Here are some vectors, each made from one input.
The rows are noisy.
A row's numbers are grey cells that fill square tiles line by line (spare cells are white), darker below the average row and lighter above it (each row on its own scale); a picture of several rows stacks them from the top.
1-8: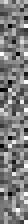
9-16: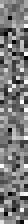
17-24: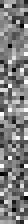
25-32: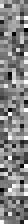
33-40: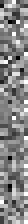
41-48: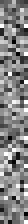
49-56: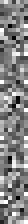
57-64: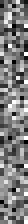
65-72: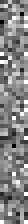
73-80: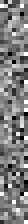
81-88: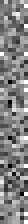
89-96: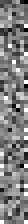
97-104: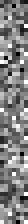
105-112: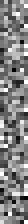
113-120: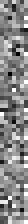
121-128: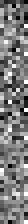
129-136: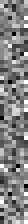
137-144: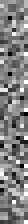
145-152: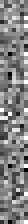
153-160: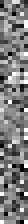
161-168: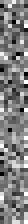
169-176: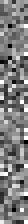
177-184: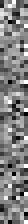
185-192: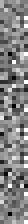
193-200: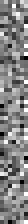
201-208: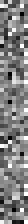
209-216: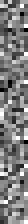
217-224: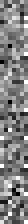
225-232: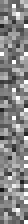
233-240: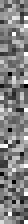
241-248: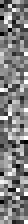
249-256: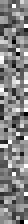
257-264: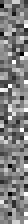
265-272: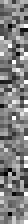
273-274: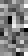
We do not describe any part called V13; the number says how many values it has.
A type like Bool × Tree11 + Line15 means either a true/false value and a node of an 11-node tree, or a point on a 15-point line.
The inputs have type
Bool × Line4 × Tree7 + Line7 + V13.
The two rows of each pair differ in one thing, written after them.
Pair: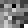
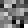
the true/false value
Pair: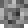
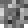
the place on the 4-point line
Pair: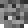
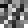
the node of the tree
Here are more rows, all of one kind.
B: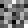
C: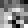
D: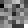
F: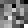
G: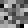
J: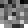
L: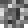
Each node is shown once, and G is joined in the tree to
F.
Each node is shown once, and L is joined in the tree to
C.
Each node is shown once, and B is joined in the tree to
D.
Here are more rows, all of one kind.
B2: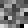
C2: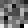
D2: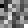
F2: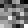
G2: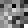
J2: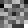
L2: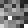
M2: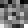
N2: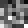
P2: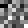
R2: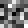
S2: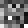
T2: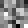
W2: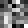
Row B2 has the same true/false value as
C2, J2, R2 and T2.
